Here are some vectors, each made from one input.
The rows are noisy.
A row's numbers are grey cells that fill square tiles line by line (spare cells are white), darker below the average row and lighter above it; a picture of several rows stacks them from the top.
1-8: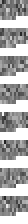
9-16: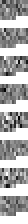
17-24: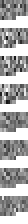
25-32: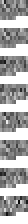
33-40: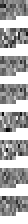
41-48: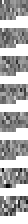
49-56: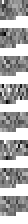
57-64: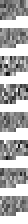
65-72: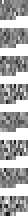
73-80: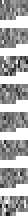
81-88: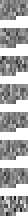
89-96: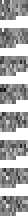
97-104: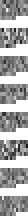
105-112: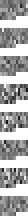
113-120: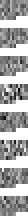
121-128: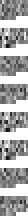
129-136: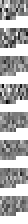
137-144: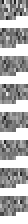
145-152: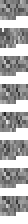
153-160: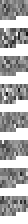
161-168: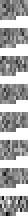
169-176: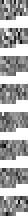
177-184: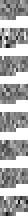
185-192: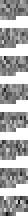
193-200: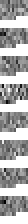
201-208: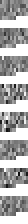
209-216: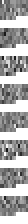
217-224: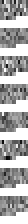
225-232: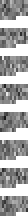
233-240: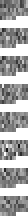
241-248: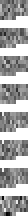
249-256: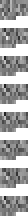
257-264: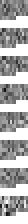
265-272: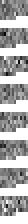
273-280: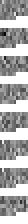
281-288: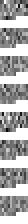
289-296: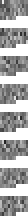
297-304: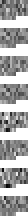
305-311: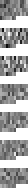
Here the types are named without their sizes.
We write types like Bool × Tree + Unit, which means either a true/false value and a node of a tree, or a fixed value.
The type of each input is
(Bool × Bool × Bool + Unit) × Line + Circle.
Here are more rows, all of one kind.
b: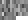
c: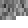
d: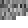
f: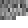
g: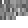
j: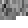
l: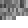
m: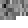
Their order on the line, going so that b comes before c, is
g, b, j, m, c, l, f, d.
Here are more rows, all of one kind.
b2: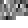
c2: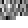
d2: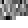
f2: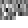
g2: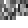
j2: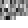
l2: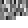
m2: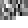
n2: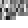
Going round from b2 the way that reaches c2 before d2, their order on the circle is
b2, g2, m2, f2, n2, j2, l2, c2, d2.
